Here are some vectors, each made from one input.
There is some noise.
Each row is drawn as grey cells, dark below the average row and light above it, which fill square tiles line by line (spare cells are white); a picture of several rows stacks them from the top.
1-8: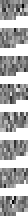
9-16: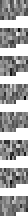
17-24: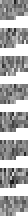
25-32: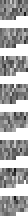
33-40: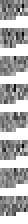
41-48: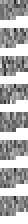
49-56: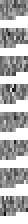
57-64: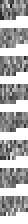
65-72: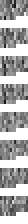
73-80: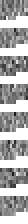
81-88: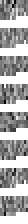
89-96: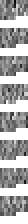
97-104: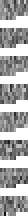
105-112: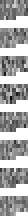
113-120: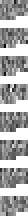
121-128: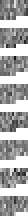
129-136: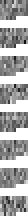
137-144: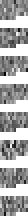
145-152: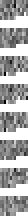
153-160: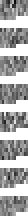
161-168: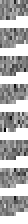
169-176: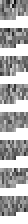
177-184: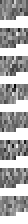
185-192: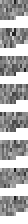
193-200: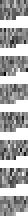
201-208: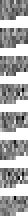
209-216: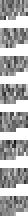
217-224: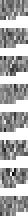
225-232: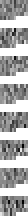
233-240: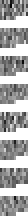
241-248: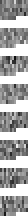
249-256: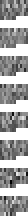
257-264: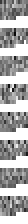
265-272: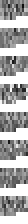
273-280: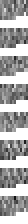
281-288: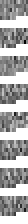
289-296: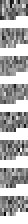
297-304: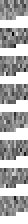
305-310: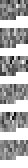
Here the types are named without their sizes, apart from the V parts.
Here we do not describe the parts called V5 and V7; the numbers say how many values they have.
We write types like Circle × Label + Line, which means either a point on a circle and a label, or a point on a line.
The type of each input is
Bool × (Line × Tree + V5) + V7.
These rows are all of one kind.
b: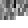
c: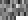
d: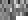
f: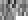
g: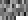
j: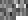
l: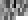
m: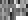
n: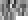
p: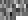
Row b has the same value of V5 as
c, g and l.
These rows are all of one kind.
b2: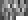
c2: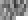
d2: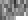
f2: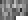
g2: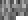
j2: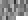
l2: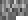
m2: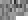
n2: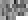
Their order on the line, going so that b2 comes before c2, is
b2, d2, c2, l2, g2, m2, n2, f2, j2.
